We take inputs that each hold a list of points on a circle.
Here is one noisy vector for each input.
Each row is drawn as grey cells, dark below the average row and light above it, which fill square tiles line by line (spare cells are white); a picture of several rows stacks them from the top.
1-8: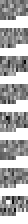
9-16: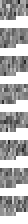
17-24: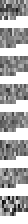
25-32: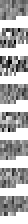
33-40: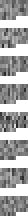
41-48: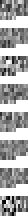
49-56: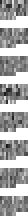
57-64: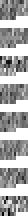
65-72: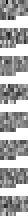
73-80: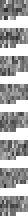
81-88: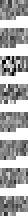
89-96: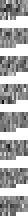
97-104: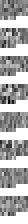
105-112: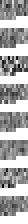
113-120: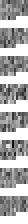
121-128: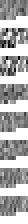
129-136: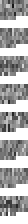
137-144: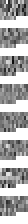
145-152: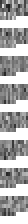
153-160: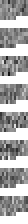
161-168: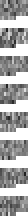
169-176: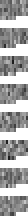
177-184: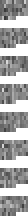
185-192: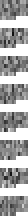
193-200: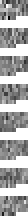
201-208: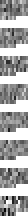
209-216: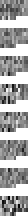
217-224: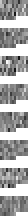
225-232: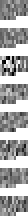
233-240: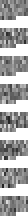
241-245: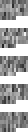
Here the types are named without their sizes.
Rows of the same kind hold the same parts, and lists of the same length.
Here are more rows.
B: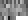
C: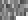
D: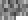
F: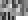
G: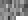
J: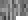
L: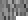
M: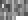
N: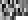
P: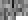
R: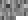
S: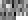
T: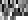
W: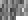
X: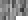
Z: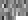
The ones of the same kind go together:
B, C, F, G, J, L, M, R, X, Z
D, P, S, W
N, T

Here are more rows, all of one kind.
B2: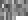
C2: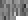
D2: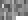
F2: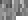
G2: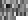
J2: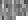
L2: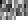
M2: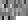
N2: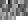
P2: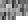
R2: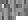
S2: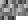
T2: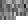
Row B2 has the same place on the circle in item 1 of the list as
D2, M2 and R2.
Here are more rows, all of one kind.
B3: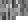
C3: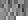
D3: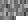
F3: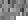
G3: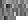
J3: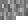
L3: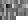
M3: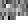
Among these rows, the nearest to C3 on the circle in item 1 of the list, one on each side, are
F3 and M3.
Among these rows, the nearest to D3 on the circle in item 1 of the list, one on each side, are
J3 and L3.
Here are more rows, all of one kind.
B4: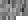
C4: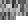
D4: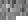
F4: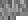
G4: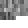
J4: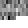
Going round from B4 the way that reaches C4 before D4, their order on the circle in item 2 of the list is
B4, F4, J4, G4, C4, D4.
